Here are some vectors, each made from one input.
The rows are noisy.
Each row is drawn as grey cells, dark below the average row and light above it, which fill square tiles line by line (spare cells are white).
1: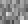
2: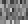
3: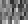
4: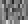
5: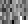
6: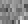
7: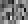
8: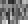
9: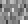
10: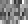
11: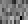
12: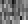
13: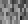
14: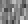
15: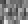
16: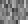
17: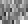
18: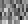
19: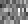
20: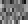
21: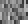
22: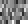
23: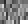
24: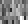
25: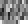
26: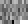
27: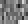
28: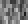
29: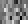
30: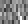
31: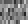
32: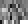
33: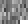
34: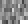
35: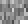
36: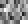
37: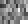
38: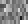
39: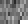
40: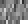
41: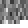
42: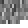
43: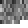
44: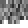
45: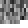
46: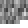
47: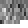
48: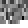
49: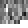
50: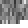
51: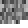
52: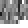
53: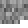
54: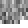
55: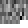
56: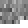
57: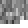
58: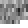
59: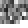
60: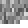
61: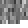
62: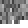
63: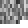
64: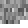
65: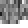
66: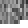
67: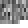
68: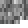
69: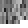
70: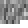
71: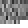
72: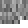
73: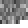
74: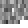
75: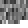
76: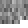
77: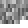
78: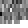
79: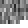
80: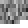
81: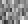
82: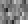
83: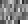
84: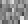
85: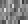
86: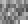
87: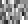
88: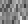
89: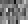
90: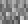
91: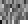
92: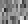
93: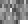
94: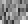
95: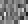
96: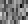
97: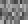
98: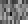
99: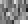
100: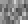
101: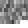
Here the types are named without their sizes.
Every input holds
either a point on a circle and a label, or a point on a line.
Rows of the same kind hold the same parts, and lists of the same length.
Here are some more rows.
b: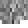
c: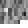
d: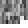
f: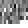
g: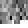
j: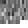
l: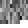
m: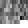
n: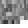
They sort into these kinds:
b, d, n
c, f, g, j, l, m

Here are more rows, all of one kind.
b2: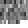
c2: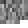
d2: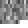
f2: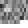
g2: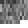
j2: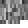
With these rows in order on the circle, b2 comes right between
g2 and j2.
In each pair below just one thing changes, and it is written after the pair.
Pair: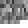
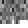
the label
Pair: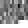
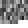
the place on the circle
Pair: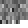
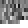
the label
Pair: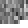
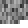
the place on the circle
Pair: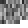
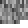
the label
